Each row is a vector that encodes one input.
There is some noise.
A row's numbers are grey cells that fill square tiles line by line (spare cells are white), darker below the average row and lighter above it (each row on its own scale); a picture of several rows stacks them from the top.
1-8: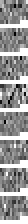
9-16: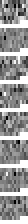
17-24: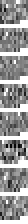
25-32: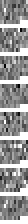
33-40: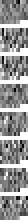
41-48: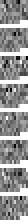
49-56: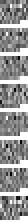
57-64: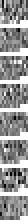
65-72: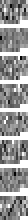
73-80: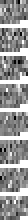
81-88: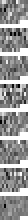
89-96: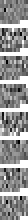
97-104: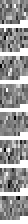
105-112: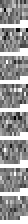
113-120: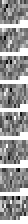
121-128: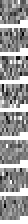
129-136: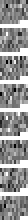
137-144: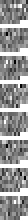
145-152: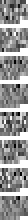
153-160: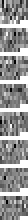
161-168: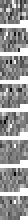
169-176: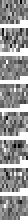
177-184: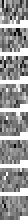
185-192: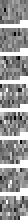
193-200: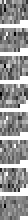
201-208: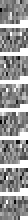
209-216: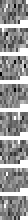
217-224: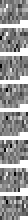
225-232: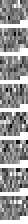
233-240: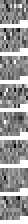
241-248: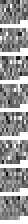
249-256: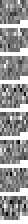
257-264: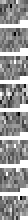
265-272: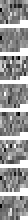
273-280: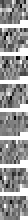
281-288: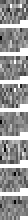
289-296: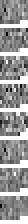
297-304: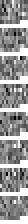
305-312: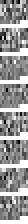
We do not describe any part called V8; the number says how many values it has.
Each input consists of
a list of up to three items, each a true/false value and a value of V8.
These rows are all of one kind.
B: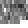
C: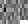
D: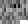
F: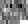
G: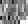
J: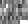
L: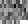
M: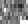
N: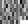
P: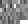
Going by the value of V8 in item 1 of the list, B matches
F, M and N.
